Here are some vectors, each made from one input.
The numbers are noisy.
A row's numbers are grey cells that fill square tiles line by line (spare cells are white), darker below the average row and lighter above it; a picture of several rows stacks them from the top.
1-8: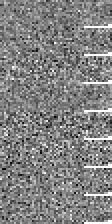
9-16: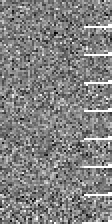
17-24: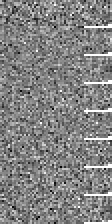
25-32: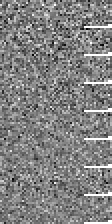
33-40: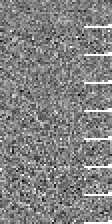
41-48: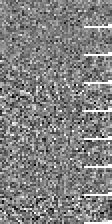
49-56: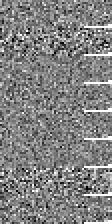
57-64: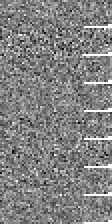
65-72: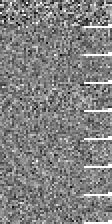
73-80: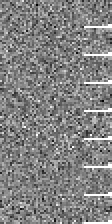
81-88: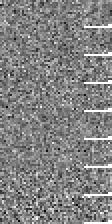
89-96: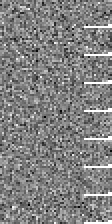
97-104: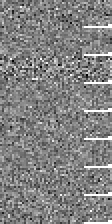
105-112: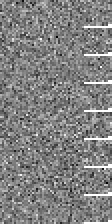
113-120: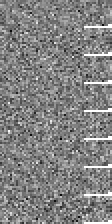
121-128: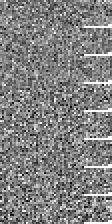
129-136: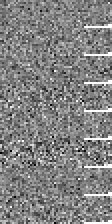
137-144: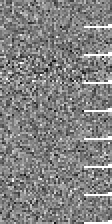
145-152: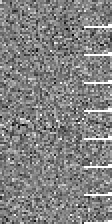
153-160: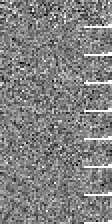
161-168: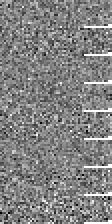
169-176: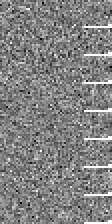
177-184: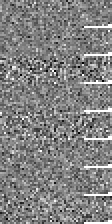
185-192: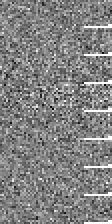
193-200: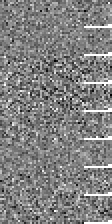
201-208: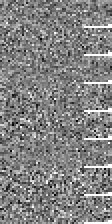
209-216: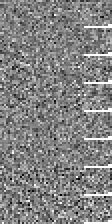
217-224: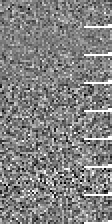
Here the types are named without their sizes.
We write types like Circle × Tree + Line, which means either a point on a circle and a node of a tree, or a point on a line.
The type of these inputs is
(Bool × Bool × Bool + Line) × (Label × Label + Unit).
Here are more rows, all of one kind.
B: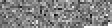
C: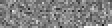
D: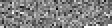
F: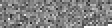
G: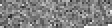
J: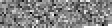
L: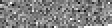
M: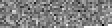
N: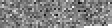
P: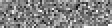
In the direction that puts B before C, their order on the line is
L, N, B, C, M, J, D, G, P, F.
